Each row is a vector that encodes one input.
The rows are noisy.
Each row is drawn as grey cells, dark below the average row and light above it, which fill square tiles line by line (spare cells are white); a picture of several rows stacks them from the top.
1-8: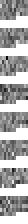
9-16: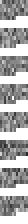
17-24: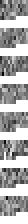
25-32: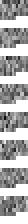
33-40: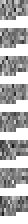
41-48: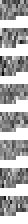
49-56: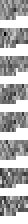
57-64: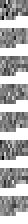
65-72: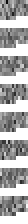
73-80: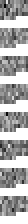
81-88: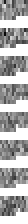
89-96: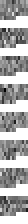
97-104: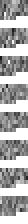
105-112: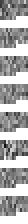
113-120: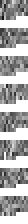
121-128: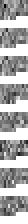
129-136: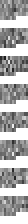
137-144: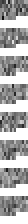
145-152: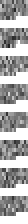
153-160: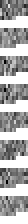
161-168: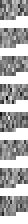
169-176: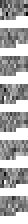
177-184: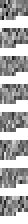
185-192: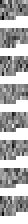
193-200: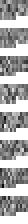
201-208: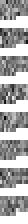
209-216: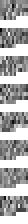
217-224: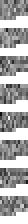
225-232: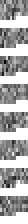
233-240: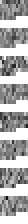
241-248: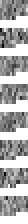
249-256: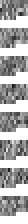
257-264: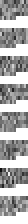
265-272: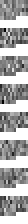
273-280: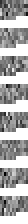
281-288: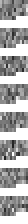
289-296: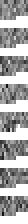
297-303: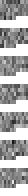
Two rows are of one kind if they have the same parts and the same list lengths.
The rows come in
2 kinds.
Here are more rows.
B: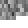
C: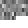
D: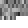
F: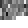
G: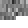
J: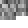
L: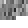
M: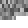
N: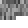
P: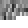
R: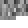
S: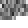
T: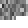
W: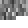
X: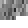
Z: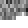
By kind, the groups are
B, C, D, G, J, L, M, N, P, R, S, T, W, X, Z
F

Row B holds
four true/false values.
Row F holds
a node of a 12-node tree.
